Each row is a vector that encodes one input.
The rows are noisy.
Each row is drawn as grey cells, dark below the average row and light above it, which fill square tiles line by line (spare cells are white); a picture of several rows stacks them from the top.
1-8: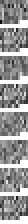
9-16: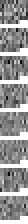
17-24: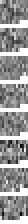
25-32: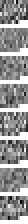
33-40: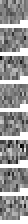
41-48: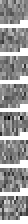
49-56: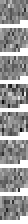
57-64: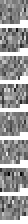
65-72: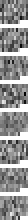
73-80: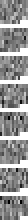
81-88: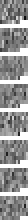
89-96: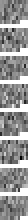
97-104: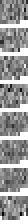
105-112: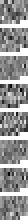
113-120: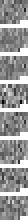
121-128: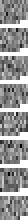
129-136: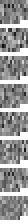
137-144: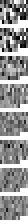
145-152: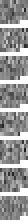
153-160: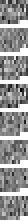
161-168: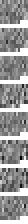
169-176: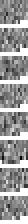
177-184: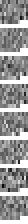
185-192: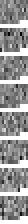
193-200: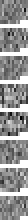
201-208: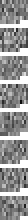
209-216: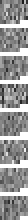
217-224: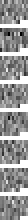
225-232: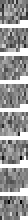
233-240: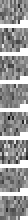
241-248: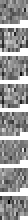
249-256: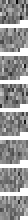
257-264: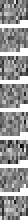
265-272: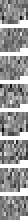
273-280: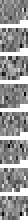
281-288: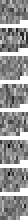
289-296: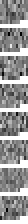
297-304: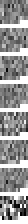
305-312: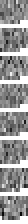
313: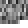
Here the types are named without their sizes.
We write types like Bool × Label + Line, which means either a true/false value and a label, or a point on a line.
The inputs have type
List(Line).
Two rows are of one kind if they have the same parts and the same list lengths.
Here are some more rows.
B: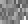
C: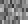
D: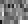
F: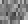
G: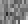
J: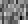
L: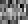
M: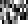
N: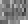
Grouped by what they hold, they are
B, D, N
C, F, G
J, L
M

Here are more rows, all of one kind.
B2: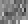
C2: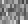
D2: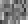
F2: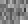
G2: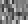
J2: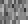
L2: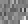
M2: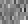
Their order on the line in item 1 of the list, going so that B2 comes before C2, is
J2, D2, B2, L2, M2, F2, G2, C2.
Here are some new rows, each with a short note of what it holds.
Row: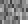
a list of two items
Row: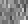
a list of three items
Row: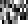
the empty list
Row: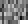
a list of one item
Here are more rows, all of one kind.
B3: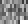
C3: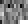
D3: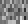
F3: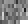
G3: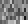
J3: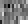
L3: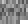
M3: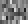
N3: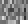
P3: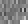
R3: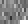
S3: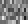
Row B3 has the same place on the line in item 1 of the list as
D3, G3, N3 and S3.
